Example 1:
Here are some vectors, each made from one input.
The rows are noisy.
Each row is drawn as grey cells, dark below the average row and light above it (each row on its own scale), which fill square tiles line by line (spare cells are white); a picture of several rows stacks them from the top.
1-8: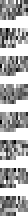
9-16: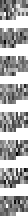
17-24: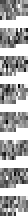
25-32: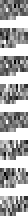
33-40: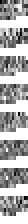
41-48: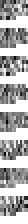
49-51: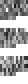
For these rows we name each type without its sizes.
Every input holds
a list of points on a line.
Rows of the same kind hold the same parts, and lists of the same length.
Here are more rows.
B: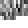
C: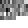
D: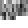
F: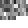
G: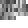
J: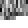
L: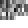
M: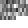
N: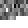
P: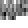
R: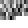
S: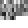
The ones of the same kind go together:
B, D, J, P, R, S
C, F, G, L, M
N

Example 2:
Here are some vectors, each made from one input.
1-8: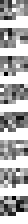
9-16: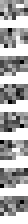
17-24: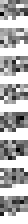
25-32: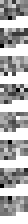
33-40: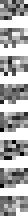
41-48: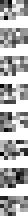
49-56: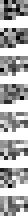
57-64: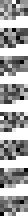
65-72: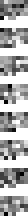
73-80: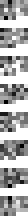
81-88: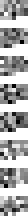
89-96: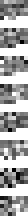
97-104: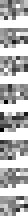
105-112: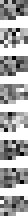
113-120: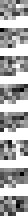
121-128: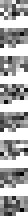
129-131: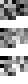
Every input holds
either a point on an 8-point line, or a point on a 10-point line.
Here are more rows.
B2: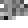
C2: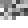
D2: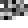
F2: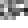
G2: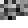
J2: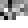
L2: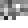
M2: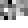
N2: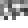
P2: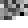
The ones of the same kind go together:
B2, D2, G2, P2
C2, F2, J2, L2, M2, N2

